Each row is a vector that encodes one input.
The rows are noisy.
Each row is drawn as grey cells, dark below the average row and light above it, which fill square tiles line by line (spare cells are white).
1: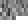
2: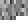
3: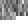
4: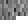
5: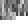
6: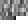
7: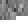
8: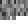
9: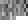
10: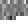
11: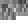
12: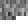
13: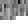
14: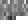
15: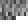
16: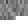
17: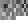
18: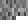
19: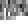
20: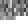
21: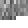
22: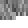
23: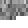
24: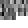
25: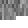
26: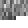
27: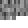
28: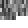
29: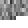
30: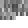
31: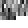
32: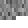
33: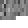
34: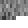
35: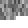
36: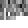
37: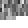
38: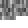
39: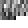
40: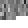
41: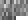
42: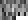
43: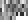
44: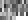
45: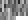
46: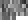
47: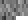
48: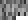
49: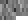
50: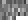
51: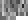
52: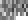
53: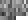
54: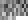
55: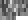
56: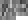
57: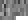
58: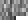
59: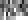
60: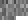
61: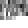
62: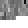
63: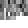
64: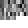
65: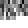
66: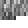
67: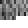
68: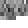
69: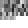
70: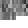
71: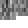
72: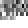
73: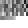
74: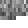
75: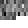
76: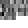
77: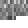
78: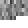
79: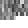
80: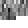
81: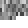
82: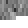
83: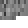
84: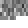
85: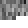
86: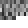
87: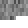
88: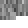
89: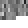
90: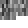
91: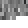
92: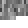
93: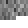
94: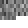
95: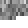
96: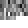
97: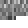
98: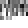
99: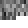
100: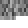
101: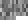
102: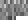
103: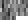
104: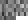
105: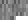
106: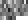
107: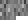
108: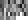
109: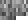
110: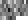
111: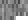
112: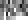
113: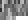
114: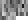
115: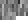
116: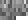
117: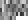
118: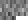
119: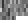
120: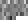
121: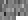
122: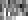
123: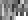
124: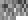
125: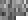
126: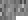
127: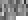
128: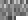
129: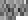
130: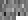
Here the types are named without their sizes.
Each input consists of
a true/false value, together with a list of points on a line.
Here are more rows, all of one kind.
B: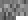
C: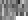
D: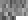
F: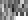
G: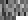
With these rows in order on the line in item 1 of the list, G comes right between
B and C.
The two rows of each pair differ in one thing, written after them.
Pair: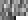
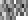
the true/false value
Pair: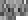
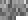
the true/false value
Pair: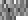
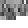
the place on the line in item 1 of the list
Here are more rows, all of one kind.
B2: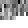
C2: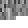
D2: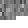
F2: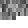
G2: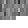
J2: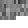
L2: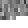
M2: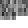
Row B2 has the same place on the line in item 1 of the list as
G2 and J2.
